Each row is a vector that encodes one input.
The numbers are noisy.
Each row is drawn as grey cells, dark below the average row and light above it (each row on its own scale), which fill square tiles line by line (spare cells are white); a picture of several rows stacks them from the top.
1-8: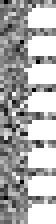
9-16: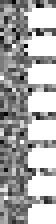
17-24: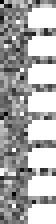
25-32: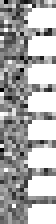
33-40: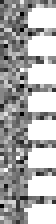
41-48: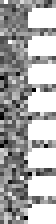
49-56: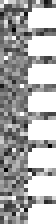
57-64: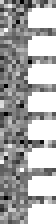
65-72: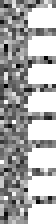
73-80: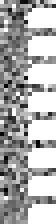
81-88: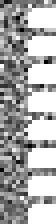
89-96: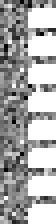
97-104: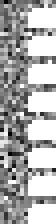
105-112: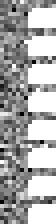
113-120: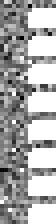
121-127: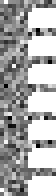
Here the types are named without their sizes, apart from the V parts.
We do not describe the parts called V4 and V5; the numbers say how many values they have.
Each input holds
a value of V5, together with either a point on a line and a true/false value, or a value of V4.
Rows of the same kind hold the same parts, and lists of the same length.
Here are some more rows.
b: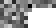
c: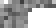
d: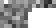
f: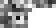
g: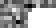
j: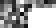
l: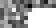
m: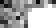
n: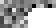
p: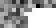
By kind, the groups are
b, d, g, j, l
c, f, m, n, p

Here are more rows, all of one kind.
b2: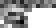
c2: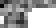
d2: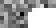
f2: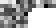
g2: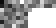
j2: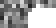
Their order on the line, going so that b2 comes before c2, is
g2, d2, b2, j2, f2, c2.
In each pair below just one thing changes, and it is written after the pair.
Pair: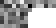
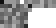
the true/false value
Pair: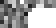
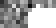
the true/false value
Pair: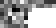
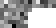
the true/false value
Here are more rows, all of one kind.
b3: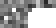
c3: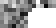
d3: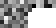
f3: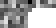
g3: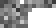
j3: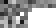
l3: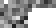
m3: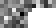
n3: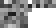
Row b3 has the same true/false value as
f3 and j3.
